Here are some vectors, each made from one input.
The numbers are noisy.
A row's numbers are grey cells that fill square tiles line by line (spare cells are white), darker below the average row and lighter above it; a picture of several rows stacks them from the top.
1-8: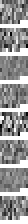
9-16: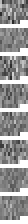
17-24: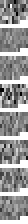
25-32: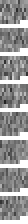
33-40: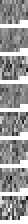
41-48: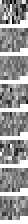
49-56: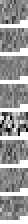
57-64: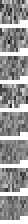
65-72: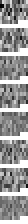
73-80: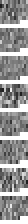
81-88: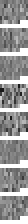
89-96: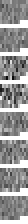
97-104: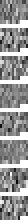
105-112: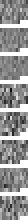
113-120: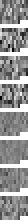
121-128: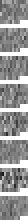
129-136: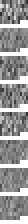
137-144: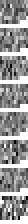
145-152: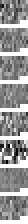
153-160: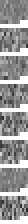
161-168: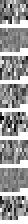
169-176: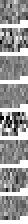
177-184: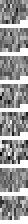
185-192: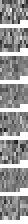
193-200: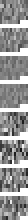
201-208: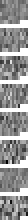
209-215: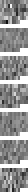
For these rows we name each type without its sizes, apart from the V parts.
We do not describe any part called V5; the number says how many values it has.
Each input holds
a value of V5, together with either a node of a tree, or a list of points on a line.
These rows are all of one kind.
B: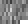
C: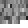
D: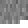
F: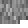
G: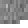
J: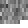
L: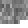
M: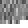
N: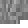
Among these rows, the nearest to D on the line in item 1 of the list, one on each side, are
C and J.
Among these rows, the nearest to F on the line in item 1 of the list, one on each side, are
B and C.
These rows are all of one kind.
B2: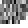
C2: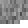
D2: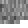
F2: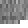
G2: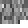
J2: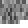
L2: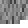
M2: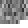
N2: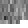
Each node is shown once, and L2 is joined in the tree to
D2 and F2.
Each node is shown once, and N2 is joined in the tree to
B2.
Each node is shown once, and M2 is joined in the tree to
F2 and G2.
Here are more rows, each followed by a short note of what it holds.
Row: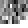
a value of V5, together with a list of three items
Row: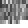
a value of V5, together with a list of one item
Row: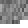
a value of V5, together with the empty list
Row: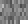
a node of a tree and a value of V5
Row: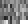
a node of a tree and a value of V5
